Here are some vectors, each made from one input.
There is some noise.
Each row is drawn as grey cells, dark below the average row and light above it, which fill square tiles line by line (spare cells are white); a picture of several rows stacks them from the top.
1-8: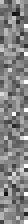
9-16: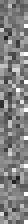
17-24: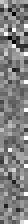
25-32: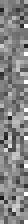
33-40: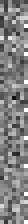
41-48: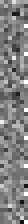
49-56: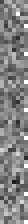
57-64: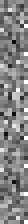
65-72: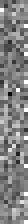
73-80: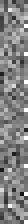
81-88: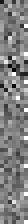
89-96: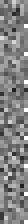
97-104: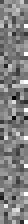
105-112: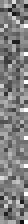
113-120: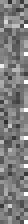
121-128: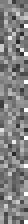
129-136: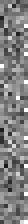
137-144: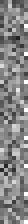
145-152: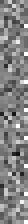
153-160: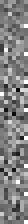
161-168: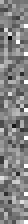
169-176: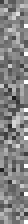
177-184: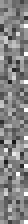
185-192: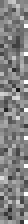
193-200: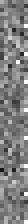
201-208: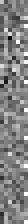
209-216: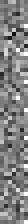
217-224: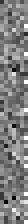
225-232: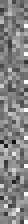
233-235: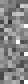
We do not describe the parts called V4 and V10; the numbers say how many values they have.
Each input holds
either a node of each of two 12-node trees, or a value of V4 and a value of V10.
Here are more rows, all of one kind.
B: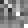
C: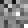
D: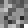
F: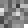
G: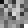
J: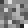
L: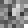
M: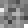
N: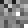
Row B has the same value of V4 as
G and L.
